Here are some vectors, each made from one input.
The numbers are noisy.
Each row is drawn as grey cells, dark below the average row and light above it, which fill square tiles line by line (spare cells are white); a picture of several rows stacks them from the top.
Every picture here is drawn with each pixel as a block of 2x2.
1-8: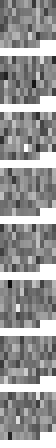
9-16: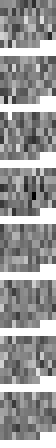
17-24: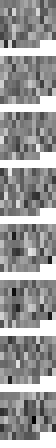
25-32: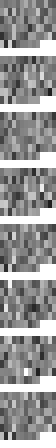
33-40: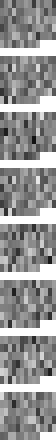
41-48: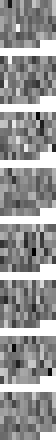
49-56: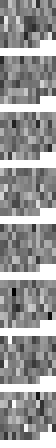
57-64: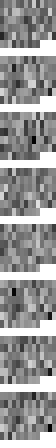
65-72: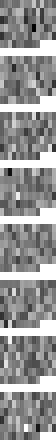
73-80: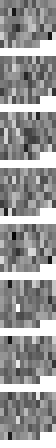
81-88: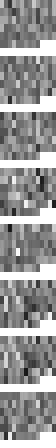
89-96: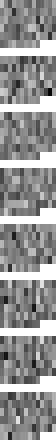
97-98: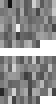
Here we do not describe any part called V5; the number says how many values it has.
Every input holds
a true/false value, together with either a point on a 4-point line, or a value of V5.
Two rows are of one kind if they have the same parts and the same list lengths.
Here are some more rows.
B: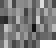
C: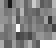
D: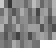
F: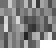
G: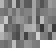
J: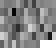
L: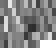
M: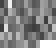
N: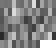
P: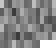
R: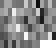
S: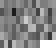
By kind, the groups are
B, F, L, M, N, R
C, D, G, J, P, S

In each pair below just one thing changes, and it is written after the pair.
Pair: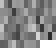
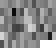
the true/false value
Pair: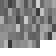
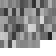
the place on the 4-point line
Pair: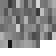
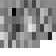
the place on the 4-point line
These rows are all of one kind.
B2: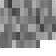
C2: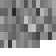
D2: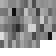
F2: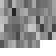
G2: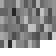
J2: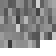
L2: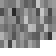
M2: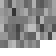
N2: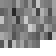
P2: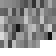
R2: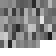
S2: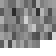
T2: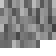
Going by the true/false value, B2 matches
F2, M2 and T2.
